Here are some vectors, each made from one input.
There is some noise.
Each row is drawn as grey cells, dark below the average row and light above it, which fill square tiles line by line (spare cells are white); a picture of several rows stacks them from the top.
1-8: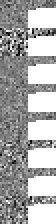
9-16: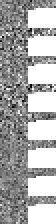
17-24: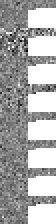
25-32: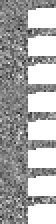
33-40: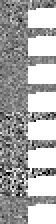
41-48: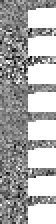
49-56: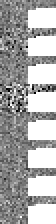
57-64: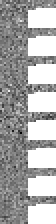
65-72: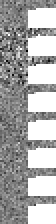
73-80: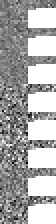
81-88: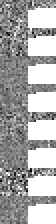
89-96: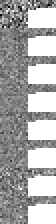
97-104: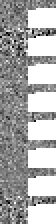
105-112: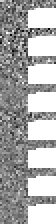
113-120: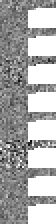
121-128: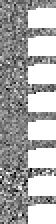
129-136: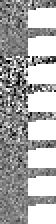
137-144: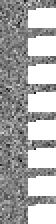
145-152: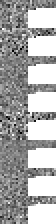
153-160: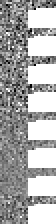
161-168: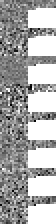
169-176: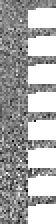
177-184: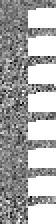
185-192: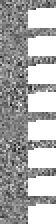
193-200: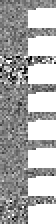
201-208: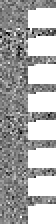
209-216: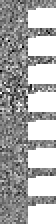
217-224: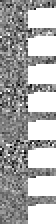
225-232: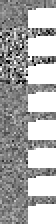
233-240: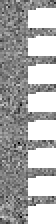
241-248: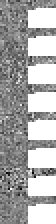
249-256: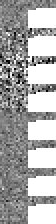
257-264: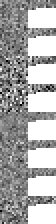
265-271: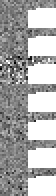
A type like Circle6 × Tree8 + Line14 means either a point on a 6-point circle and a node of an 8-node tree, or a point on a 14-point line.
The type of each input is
Bool × Bool × Bool × Bool × (Tree12 + Tree13) + Circle6.
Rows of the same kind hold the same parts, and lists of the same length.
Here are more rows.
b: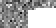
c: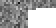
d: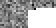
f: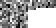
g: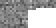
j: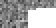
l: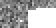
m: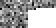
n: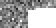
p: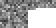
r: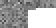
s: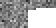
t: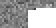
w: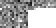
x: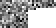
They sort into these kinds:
b, c, g, j, m, p, r
d, f, l, n, s, t, w
x

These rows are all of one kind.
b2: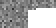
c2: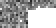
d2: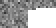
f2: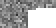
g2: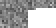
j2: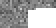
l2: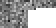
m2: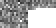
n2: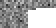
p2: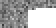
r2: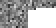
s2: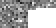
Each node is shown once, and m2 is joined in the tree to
p2.
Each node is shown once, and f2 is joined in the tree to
c2, j2, p2 and s2.
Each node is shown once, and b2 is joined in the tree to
g2 and p2.
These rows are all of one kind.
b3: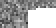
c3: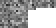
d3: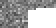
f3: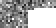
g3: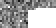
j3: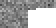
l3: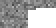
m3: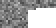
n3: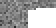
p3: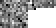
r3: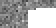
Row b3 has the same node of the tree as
d3, n3, p3 and r3.
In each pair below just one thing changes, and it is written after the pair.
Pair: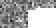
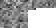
one of the four true/false values
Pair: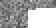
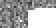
the node of the tree
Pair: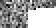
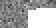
the node of the tree
